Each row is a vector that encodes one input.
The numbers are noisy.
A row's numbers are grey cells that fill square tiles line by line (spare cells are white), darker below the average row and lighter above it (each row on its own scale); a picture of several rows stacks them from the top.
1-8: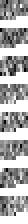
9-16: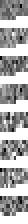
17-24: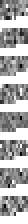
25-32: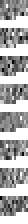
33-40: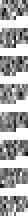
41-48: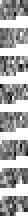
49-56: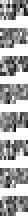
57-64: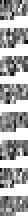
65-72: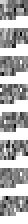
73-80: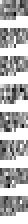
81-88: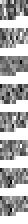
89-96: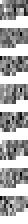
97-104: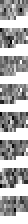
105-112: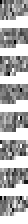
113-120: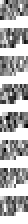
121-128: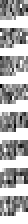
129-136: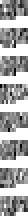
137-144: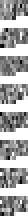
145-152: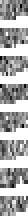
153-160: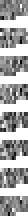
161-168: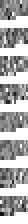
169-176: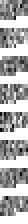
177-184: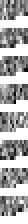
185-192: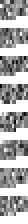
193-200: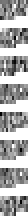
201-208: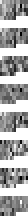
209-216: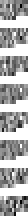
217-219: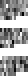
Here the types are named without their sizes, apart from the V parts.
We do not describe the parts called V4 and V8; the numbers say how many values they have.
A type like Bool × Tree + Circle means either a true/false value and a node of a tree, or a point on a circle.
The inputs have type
Bool × V4 + Line × (Line + V8).
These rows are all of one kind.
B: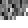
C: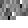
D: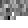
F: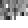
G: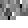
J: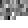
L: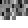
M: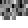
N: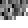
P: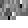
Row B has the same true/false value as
L, M and N.
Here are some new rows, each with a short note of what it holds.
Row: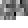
a point on each of two lines
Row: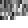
a point on a line and a value of V8
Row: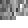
a point on a line and a value of V8
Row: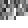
a point on a line and a value of V8
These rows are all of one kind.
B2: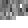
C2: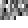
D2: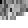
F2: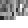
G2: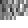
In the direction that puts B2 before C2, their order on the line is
F2, B2, G2, C2, D2.
